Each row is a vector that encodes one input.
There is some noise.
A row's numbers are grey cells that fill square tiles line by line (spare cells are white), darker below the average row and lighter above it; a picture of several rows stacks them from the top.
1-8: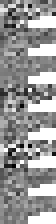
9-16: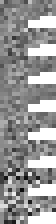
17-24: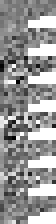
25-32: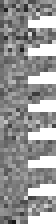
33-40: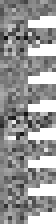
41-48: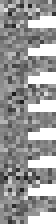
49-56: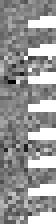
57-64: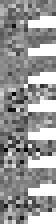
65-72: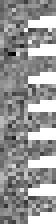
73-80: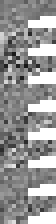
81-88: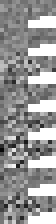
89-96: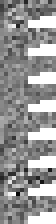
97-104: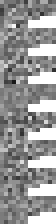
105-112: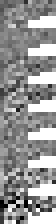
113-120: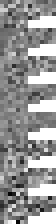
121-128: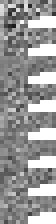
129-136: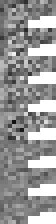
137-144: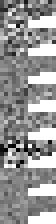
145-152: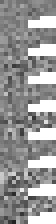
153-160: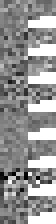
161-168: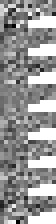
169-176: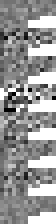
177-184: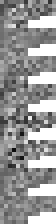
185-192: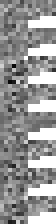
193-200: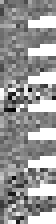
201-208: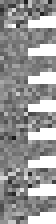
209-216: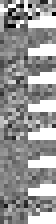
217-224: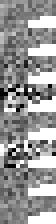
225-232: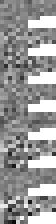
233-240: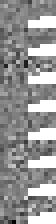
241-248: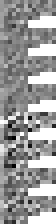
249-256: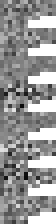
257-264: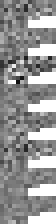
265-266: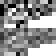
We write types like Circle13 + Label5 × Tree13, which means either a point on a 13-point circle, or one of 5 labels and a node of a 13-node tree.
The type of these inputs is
(Label5 + Line5) × Tree11 + Line13.
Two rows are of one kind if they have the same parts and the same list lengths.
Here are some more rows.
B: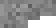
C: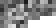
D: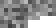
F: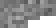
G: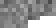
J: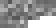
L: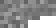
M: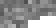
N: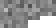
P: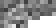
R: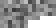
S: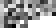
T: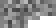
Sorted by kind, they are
B, L, P
C, F, G, J, M, N, S
D, R, T

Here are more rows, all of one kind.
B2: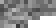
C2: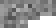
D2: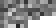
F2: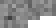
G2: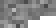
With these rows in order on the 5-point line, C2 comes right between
B2 and F2.
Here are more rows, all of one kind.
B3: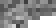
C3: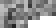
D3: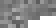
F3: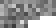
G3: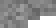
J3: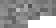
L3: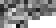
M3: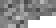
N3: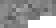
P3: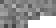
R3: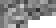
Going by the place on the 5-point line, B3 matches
J3 and L3.
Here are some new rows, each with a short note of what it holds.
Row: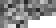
a point on a 5-point line and a node of an 11-node tree
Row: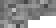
a point on a 5-point line and a node of an 11-node tree
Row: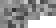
a point on a 13-point line
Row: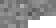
a point on a 5-point line and a node of an 11-node tree
